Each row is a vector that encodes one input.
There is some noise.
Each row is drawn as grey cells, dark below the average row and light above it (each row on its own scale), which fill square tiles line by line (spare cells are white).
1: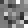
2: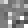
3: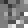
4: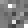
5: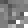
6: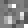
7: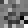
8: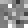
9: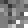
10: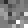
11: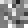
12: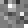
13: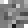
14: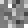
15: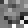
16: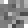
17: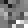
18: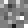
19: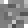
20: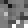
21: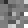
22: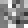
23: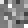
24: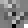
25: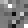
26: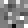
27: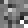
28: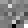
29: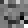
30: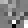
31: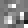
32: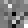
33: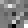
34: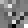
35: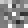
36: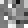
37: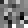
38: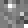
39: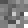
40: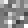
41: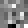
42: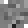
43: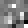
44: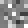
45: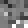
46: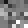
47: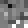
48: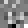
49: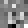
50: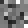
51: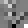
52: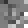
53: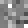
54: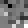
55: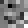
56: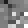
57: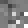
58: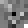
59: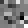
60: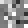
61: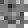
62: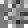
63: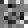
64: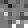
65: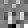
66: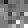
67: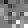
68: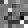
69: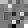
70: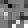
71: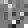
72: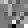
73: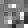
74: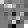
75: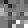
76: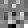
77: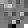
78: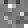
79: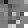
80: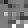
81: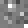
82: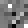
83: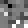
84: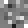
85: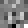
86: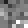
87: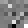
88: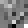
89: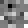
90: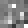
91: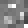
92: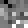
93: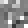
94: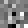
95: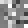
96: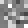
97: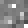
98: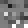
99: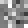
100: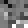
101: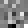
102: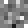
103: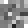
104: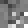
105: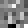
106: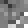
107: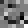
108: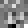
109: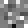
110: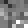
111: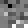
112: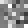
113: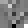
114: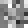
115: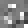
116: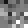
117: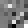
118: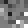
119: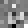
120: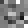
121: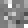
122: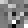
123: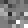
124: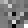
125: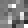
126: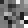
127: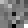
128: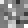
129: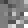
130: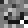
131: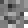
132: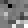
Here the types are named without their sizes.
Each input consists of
either a point on a line, or three true/false values.
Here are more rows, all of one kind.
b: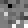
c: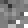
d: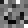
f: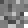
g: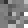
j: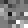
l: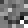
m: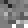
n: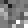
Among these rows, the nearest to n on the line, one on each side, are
j and m.
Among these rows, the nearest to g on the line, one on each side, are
c and f.
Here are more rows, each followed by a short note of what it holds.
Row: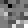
a point on a line
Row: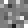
three true/false values
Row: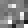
three true/false values
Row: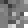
a point on a line
